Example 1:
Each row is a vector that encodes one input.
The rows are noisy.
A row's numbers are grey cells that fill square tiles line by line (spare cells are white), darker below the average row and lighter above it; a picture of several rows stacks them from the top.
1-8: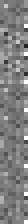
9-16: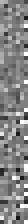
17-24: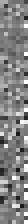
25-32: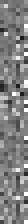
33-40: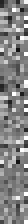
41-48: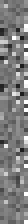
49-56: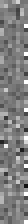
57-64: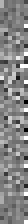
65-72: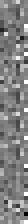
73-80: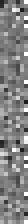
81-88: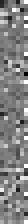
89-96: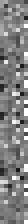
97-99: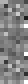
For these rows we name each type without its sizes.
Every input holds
a node of a tree.
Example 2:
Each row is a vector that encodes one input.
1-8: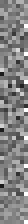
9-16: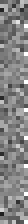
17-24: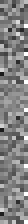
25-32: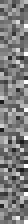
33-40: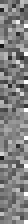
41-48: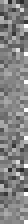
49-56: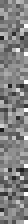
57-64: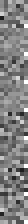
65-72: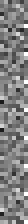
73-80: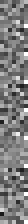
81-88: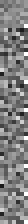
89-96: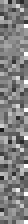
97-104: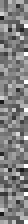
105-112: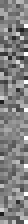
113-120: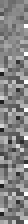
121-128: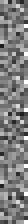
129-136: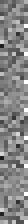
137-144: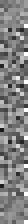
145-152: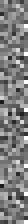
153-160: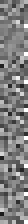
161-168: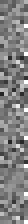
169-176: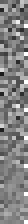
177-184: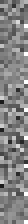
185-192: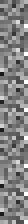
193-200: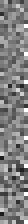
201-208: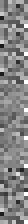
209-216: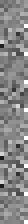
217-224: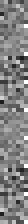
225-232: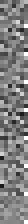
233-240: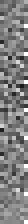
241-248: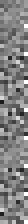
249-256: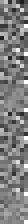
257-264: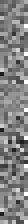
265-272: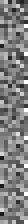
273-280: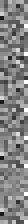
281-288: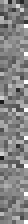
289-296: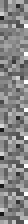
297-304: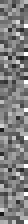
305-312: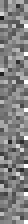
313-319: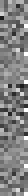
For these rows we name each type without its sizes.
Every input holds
a node of a tree.
